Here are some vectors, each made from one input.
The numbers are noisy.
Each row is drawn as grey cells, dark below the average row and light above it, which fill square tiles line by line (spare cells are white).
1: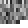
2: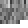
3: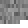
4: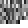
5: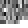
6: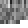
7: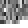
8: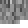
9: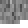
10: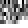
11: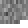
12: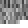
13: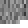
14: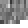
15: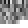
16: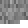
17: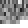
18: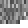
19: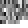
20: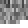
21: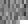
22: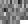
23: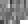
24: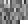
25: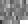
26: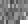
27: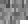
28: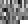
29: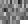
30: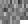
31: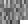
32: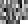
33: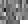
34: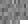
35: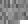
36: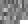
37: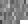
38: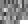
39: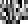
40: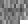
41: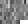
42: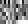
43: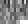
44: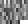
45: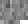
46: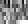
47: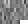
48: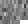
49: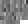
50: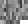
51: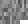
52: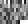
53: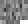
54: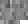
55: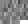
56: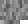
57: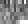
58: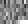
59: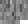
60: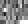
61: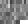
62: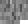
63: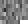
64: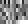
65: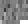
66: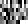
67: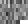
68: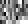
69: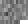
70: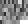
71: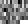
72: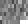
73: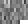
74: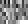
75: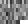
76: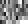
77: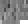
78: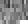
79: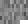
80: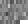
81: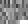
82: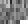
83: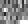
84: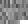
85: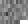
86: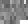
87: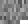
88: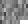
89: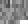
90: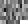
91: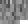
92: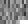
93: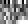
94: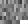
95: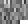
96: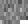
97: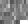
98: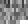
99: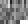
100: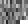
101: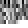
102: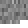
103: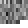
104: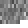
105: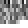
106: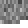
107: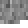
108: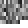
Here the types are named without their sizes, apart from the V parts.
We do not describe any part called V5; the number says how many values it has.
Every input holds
a point on a line, together with either a point on a line, or a value of V5.
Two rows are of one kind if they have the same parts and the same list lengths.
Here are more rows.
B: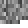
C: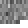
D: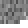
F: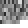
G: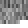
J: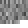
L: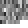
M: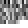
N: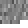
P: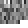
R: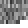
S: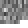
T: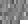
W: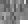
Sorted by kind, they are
B, G, J, M, W
C, D, F, L, N, P, R, S, T

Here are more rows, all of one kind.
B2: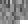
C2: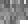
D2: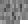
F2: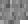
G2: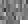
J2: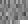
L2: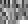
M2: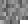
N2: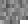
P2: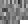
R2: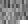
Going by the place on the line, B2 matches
D2 and G2.
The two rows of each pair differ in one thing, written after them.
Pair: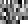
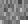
the value of V5
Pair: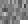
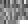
the place on the line
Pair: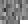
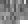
the value of V5
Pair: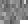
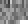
the value of V5
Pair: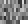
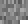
the value of V5
